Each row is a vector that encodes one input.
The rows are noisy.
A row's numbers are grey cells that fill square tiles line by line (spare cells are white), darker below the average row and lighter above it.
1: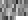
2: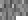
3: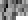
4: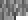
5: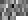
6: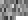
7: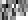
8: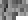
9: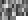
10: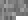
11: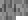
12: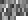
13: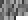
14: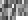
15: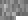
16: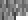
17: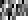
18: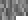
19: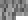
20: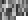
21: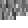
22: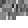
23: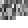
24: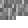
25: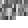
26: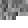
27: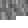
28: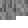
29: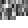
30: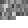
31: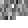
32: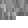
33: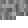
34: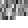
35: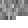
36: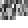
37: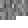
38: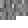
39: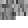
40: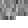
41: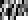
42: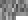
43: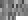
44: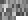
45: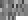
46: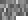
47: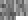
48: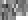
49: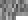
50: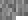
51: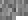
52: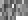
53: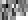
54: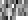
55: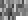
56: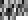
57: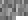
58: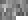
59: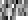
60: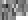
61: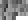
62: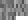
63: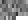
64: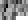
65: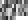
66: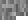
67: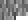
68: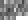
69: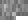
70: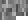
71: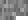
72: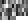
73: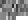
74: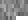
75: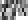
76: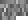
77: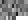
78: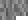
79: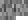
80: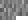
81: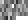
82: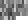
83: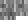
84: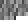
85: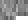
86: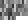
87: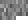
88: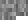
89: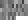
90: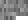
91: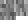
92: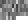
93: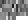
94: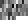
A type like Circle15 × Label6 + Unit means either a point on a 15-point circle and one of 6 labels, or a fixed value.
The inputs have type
Bool × Bool × Bool + Line6.
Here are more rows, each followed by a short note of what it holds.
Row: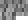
a point on a 6-point line
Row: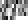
three true/false values
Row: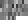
a point on a 6-point line
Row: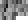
a point on a 6-point line
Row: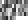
three true/false values
